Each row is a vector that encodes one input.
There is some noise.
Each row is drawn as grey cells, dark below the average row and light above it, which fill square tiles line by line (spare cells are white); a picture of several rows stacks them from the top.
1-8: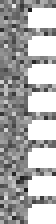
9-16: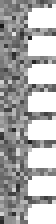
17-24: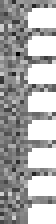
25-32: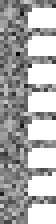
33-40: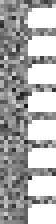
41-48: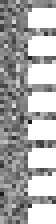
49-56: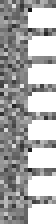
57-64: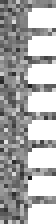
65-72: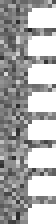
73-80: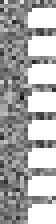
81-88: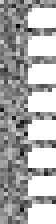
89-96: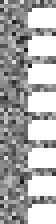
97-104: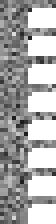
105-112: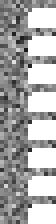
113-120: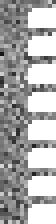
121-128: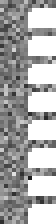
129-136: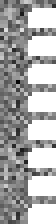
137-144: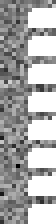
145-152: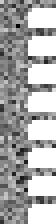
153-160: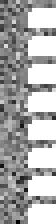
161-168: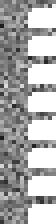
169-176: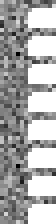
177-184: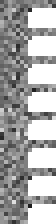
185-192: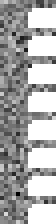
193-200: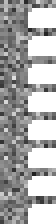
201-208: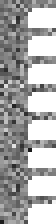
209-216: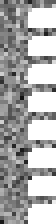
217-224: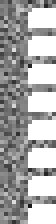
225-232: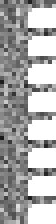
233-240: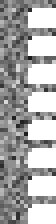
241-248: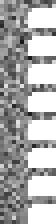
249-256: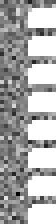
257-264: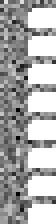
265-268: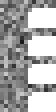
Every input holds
a point on a 19-point circle.
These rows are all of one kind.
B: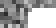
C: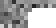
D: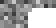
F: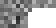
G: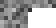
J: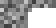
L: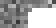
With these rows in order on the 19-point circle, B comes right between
C and L.
